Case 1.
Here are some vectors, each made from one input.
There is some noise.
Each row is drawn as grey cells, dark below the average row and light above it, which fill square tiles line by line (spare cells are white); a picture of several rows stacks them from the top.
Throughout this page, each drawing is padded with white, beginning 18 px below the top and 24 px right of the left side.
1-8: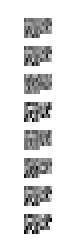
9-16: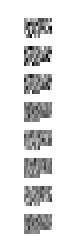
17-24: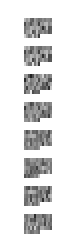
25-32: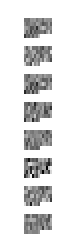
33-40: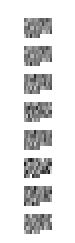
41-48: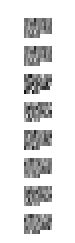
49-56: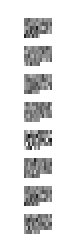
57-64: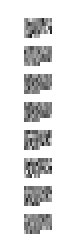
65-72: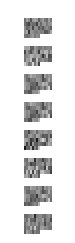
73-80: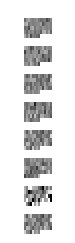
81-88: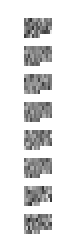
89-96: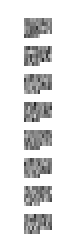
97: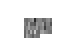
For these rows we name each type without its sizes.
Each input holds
a label.
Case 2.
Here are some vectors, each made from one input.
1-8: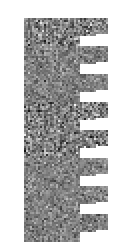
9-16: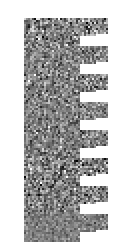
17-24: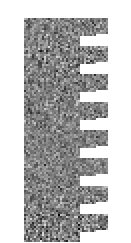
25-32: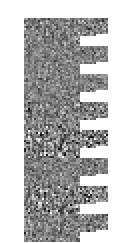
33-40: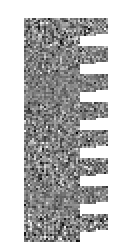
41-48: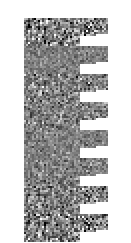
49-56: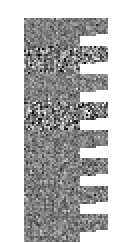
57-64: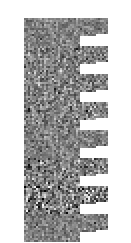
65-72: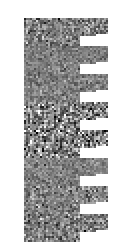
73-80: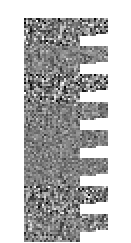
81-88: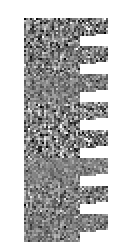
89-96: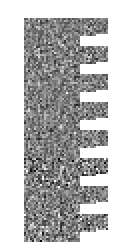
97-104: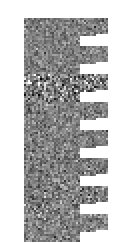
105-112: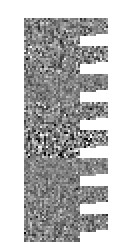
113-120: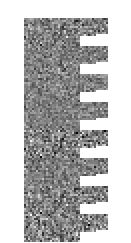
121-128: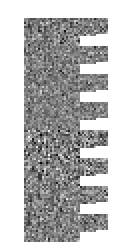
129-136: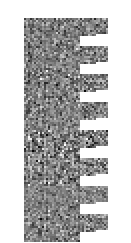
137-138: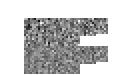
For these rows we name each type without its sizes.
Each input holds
a point on a circle.
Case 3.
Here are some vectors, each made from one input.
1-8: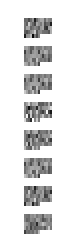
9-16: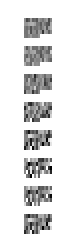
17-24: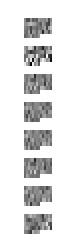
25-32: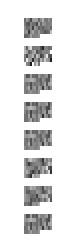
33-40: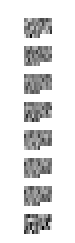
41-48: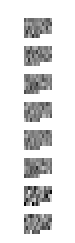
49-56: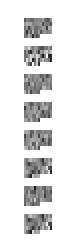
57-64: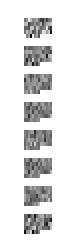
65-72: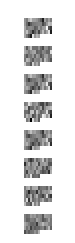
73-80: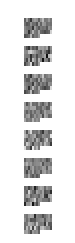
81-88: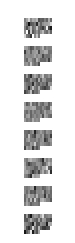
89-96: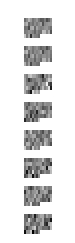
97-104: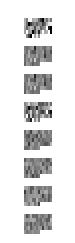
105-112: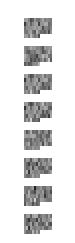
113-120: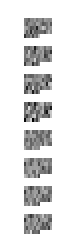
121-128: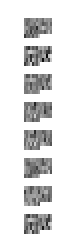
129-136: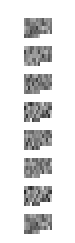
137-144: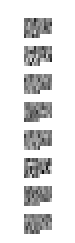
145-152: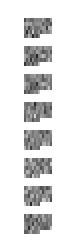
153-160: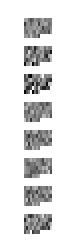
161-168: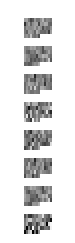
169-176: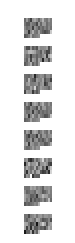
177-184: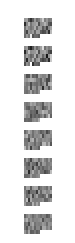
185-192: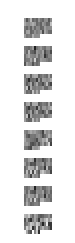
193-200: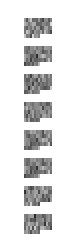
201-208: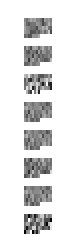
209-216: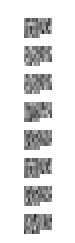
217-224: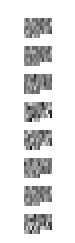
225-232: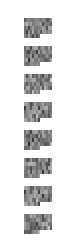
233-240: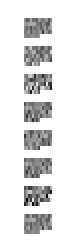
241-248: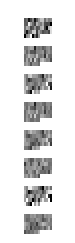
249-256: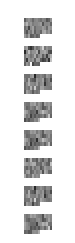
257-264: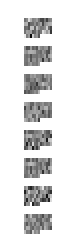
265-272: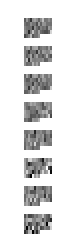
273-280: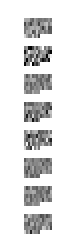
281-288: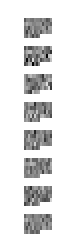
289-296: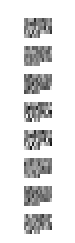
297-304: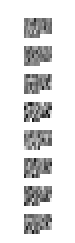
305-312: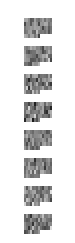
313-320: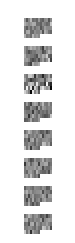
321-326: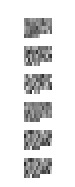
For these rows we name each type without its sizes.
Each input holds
a label.
